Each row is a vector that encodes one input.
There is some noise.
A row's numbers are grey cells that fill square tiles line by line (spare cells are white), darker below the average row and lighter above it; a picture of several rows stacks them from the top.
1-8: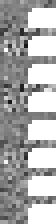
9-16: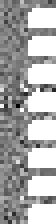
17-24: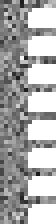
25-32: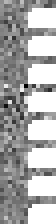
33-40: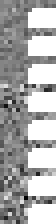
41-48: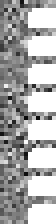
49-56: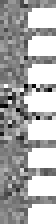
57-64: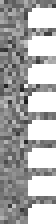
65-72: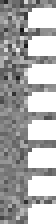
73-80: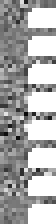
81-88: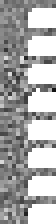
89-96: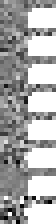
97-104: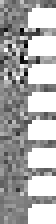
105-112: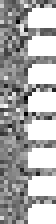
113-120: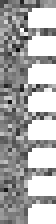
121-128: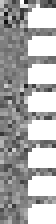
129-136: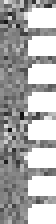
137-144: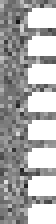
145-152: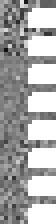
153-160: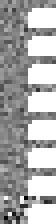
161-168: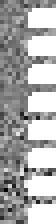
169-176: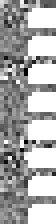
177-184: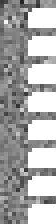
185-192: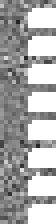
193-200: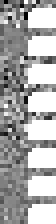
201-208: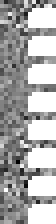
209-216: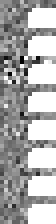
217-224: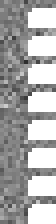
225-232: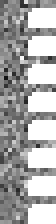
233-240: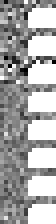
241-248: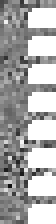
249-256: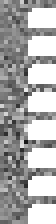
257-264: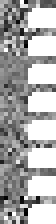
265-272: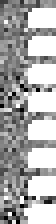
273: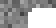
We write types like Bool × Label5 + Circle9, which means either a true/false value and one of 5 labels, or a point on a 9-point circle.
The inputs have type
Label5 + Line7 × (Line7 × Line7 + Unit).
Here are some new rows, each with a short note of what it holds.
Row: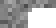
a point on each of three 7-point lines
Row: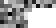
a point on a 7-point line
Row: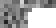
a point on a 7-point line
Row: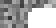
one of 5 labels
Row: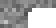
a point on each of three 7-point lines
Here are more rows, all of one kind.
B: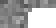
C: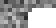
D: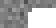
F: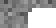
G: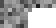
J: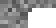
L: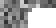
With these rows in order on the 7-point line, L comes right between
C and F.
